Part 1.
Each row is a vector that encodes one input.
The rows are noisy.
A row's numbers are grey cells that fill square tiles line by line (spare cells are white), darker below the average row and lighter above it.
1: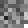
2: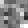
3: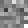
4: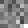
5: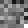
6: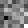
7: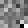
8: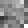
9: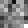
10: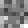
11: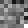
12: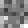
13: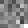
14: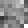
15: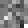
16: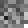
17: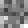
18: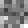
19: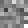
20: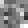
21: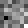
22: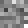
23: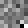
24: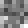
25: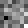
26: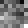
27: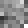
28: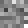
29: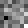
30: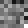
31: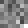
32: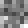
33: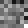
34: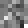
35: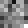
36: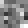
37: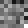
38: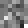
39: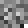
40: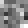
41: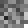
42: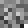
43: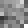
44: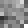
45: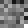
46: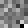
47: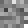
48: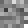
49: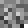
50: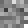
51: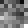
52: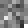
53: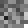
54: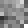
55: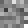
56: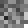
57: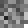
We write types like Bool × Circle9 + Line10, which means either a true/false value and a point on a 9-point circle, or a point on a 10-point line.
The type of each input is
Bool × Label7.
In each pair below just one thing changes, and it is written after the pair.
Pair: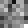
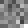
the true/false value
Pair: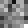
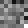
the label
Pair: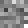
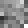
the true/false value
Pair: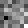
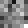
the label
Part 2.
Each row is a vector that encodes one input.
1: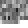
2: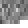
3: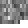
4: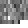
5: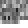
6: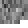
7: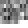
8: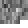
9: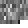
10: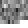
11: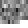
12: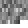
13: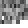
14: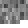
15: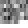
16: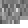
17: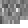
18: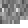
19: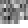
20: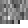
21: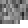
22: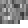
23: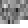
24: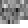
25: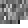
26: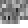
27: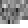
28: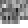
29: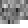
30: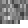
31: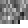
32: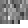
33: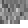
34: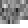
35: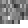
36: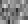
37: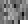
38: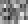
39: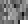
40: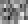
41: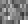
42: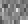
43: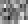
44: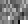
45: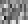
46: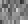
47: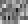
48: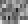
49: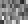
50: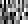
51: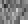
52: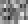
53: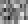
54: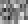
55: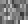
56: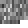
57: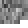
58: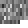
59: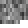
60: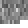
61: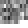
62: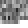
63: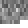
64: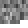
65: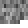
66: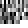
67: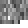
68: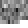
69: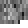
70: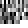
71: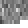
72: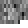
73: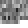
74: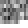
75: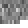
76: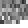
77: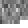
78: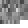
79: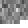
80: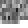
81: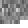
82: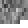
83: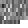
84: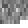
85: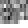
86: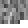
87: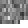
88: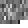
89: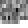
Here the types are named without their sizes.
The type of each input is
List(Line).
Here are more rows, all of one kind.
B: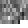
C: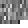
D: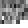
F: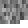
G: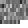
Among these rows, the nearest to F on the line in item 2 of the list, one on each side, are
C and G.
